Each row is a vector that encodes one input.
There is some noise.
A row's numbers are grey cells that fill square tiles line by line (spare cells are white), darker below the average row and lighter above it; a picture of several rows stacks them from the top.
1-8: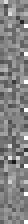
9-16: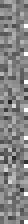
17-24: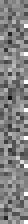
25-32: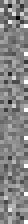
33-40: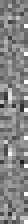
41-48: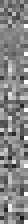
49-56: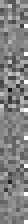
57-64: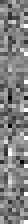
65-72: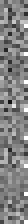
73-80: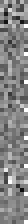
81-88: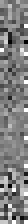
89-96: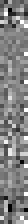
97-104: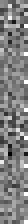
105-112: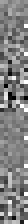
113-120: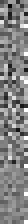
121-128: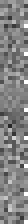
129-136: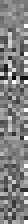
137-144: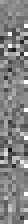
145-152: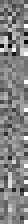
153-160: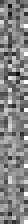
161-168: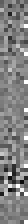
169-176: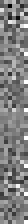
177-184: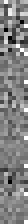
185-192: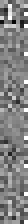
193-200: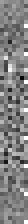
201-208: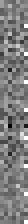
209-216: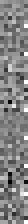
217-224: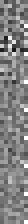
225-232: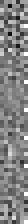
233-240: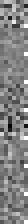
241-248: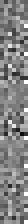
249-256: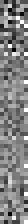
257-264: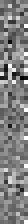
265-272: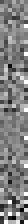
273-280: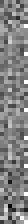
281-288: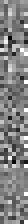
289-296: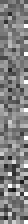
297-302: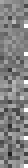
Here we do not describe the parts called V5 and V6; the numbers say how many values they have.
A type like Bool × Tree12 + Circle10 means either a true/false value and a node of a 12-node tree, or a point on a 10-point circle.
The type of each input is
Bool × (Line9 + V5) + V6.
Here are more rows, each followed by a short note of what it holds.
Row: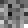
a value of V6
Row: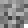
a point on a 9-point line and a true/false value
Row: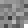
a point on a 9-point line and a true/false value
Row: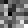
a value of V6
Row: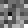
a value of V6
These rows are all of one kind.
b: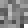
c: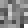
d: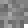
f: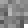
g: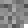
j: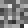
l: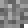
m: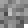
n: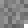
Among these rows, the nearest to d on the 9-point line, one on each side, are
g and l.
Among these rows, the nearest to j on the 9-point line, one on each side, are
f and m.
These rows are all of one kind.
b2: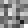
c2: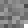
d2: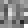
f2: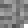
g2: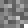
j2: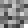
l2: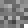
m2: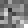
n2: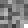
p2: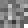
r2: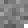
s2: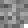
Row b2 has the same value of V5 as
d2, p2 and r2.
